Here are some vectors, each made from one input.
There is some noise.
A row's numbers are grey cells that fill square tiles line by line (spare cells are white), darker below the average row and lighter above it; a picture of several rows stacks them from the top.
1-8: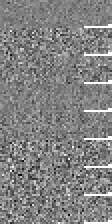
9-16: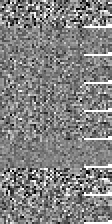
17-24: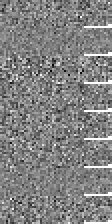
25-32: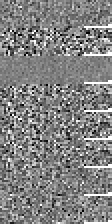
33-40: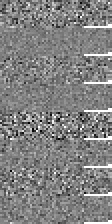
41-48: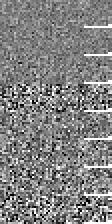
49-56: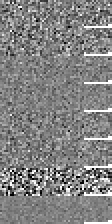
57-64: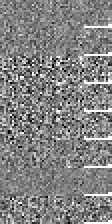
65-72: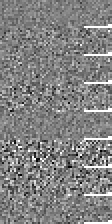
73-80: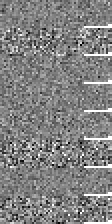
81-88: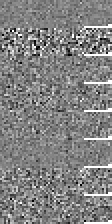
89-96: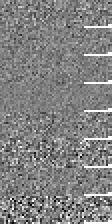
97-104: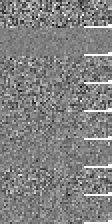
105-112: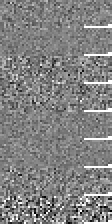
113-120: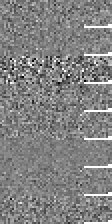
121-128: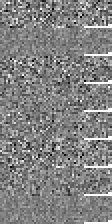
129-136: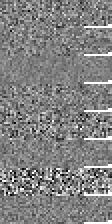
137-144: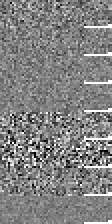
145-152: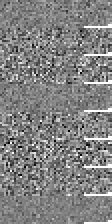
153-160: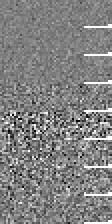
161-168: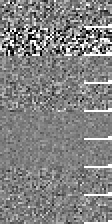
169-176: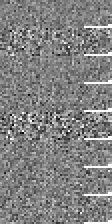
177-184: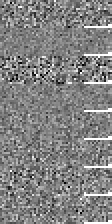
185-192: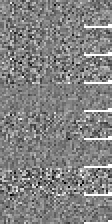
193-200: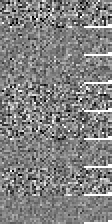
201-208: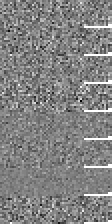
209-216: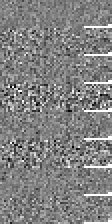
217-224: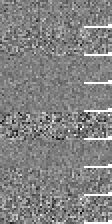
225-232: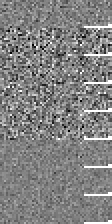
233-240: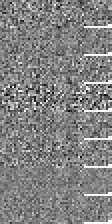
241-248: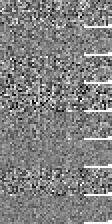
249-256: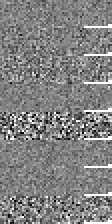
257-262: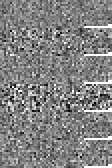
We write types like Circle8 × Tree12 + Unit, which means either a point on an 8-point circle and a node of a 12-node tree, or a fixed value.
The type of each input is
Line10 × List2(Circle14).
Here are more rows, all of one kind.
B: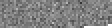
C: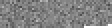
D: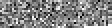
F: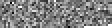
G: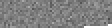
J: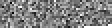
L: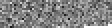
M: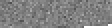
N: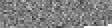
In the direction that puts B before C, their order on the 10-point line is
F, L, B, G, N, D, C, M, J.
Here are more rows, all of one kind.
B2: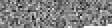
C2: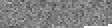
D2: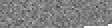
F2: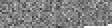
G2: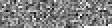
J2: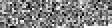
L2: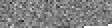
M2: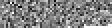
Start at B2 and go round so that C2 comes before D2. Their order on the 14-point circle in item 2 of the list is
B2, F2, G2, L2, J2, C2, M2, D2.
